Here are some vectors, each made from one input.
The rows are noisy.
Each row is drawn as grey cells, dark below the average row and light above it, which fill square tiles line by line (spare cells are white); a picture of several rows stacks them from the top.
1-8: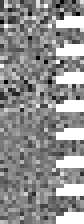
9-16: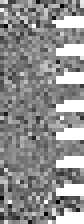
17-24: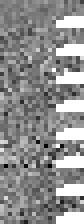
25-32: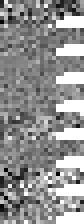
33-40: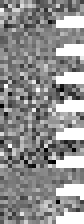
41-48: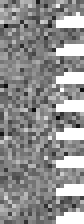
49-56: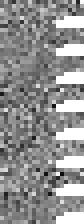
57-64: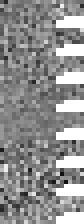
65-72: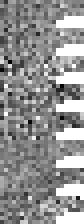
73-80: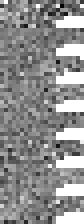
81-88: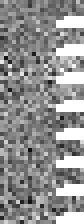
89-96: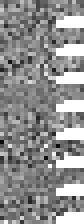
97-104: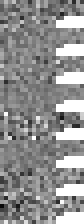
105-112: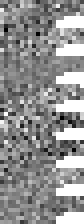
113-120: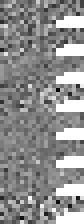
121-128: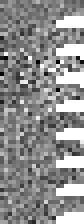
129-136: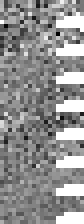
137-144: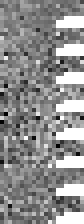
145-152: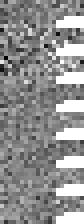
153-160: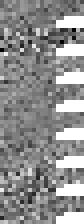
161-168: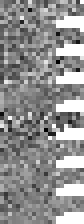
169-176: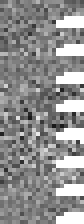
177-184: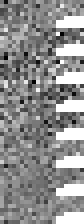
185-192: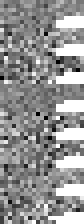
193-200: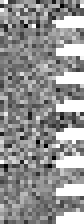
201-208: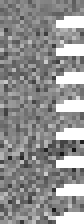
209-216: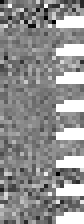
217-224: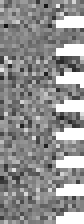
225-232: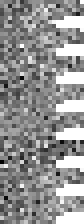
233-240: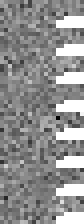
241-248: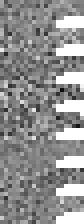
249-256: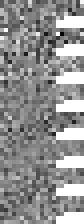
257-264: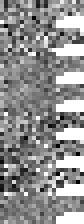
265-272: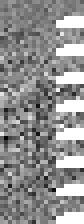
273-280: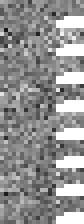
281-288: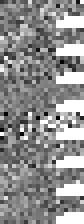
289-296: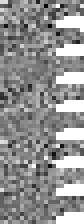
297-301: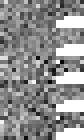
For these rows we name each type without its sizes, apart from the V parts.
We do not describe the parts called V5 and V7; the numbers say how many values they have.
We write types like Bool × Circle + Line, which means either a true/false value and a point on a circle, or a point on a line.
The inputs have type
(Bool × Bool × Bool × Bool + Line) × Circle + V5 × V7.
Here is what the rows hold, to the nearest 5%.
About 80% of them hold a point on a circle, together with either a point on a line, or four true/false values. The rest hold a value of V5 and a value of V7.
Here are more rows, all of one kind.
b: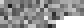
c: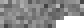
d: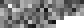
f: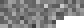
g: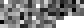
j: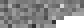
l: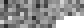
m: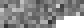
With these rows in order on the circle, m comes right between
c and g.
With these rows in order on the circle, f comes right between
c and l.
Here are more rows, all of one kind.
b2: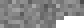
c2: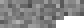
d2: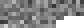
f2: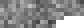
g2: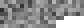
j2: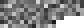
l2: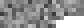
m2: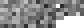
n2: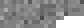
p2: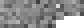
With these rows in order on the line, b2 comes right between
c2 and j2.
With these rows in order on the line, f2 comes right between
c2 and d2.
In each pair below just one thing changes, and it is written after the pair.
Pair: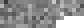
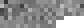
the place on the line
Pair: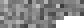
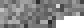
the place on the line
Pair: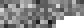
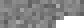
the place on the circle
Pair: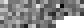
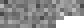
the place on the line
